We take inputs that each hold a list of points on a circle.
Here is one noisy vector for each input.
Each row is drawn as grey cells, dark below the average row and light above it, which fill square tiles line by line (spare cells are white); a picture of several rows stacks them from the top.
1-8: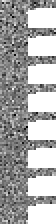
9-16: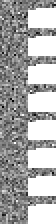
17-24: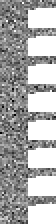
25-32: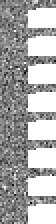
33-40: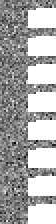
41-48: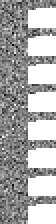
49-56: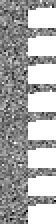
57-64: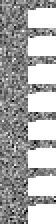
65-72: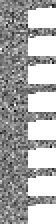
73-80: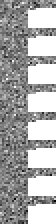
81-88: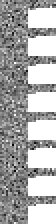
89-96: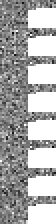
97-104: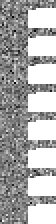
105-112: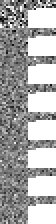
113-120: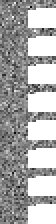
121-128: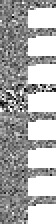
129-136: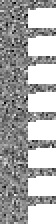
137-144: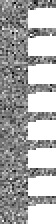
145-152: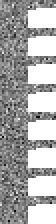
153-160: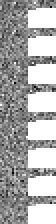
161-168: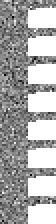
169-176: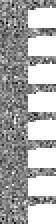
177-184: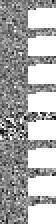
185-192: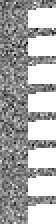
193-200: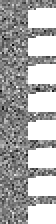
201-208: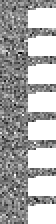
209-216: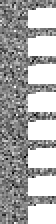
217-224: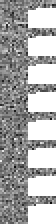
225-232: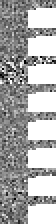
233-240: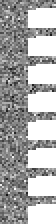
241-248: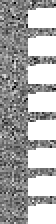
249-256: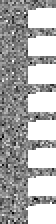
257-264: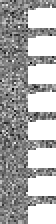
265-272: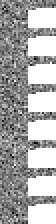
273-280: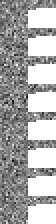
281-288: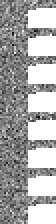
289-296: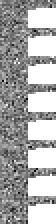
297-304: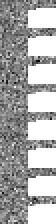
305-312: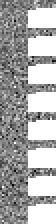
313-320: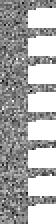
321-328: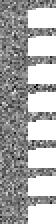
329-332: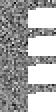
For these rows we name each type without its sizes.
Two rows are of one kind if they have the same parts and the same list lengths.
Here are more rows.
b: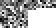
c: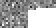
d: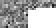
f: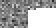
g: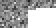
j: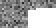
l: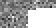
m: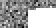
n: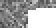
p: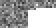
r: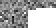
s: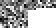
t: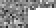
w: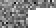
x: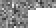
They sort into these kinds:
b, s
c, f, g, j, l, n, p, x
d, m, r, t, w

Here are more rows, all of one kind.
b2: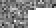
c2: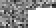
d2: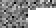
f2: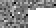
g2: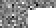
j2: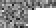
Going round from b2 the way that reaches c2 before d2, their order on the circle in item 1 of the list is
b2, c2, f2, d2, g2, j2.
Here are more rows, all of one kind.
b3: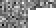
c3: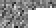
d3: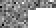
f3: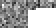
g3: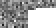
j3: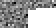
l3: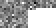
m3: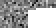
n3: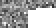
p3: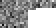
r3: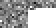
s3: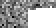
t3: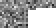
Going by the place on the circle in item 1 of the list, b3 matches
d3, f3, p3 and s3.
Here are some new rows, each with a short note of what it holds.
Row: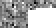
a list of two items
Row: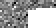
a list of two items
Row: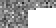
a list of one item
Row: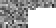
a list of two items
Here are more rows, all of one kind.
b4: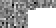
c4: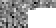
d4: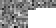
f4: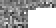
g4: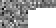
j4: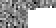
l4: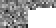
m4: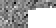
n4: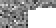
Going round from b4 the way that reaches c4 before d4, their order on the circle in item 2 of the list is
b4, m4, j4, c4, d4, f4, g4, l4, n4.
